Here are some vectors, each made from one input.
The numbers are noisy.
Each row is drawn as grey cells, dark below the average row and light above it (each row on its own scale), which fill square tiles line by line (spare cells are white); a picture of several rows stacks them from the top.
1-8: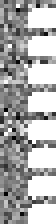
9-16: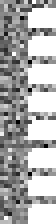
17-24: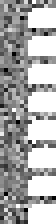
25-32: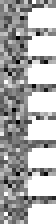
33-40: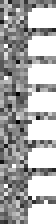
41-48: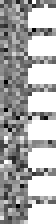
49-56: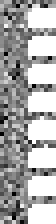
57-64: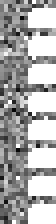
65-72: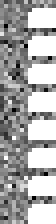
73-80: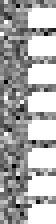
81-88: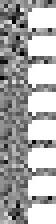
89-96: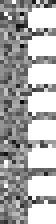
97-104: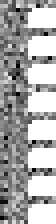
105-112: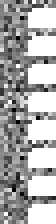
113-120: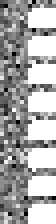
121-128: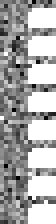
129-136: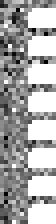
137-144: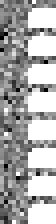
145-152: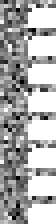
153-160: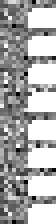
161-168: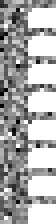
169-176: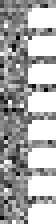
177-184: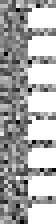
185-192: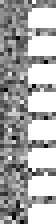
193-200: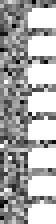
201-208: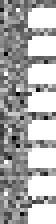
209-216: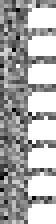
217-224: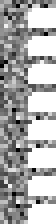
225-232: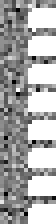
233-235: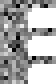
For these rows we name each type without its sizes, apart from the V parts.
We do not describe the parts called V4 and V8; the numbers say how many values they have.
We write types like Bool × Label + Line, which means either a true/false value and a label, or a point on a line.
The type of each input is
Bool × V4 + Label × V8.
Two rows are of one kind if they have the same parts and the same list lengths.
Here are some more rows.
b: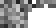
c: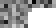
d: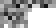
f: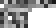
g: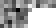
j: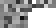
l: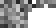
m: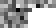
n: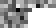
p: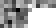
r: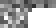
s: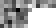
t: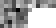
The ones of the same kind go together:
b, g, j, l, m, n, p, s, t
c, d, f, r

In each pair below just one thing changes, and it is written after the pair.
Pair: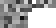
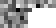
the true/false value
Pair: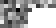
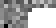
the true/false value
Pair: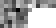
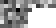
the value of V4
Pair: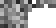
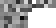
the value of V4
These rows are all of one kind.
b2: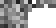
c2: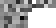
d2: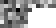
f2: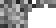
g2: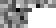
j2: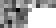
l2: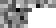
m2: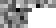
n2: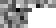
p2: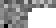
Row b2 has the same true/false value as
c2, f2 and p2.
